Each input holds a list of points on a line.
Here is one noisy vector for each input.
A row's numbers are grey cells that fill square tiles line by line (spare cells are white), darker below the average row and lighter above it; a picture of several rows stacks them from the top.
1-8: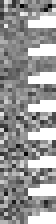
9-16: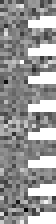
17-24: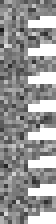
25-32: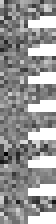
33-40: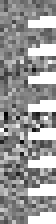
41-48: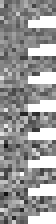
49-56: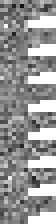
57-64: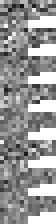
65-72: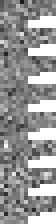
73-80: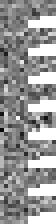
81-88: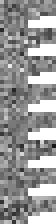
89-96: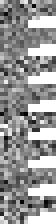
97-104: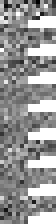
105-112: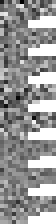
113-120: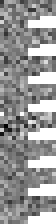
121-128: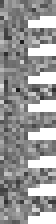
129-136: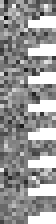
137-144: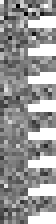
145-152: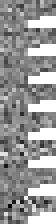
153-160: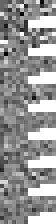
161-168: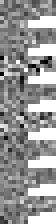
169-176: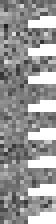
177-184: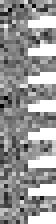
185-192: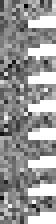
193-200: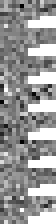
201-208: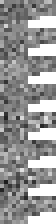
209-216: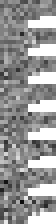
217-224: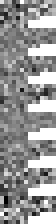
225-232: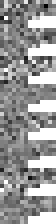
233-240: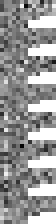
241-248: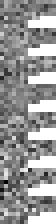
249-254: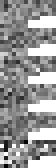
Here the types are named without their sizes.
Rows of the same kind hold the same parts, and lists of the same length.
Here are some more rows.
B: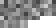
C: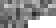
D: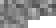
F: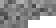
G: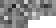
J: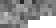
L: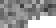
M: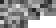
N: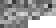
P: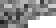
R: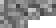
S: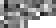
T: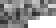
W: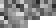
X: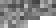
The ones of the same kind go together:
B, D, P, T
C, F, J, L, M, R
G, S, W, X
N

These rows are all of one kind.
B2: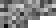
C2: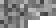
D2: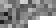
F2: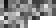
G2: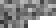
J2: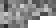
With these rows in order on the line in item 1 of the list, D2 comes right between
G2 and J2.
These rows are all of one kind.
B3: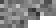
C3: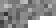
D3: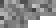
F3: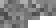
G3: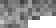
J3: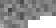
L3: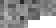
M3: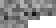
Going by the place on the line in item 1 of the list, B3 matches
F3 and M3.
